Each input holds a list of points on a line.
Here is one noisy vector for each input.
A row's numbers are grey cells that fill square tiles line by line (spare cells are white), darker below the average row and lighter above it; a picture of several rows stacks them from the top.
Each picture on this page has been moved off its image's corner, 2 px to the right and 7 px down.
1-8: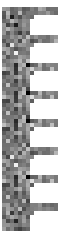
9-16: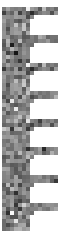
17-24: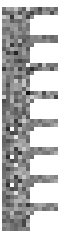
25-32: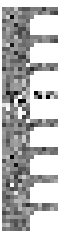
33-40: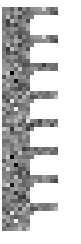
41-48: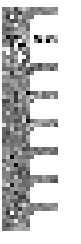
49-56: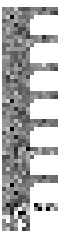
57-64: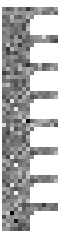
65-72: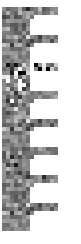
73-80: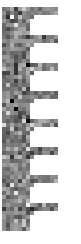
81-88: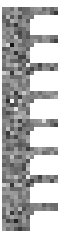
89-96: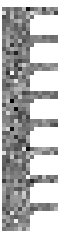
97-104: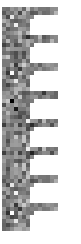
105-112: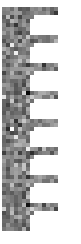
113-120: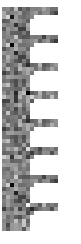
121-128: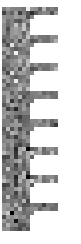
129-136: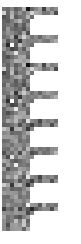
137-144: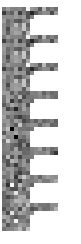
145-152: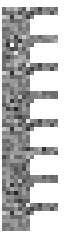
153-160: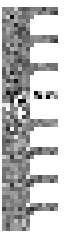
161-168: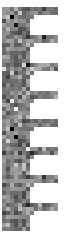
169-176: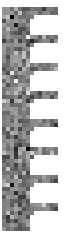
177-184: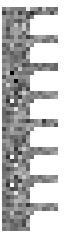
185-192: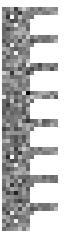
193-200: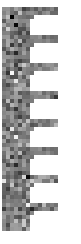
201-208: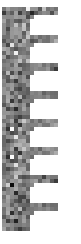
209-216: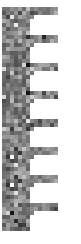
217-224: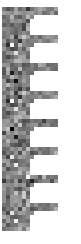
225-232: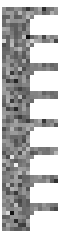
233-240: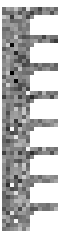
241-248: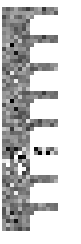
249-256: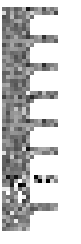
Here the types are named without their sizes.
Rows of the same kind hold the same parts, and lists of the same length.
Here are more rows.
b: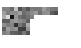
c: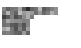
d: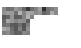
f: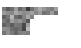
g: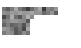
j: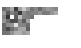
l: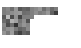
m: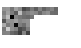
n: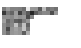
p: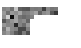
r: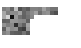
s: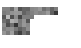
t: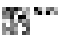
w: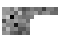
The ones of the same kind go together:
b, c, d, f, g, l, m, p, r, s, w
j, n
t

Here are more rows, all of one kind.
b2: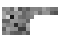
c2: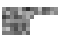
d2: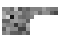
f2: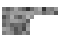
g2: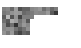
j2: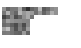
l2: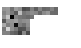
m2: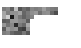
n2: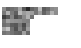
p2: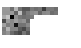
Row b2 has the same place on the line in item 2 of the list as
d2 and m2.
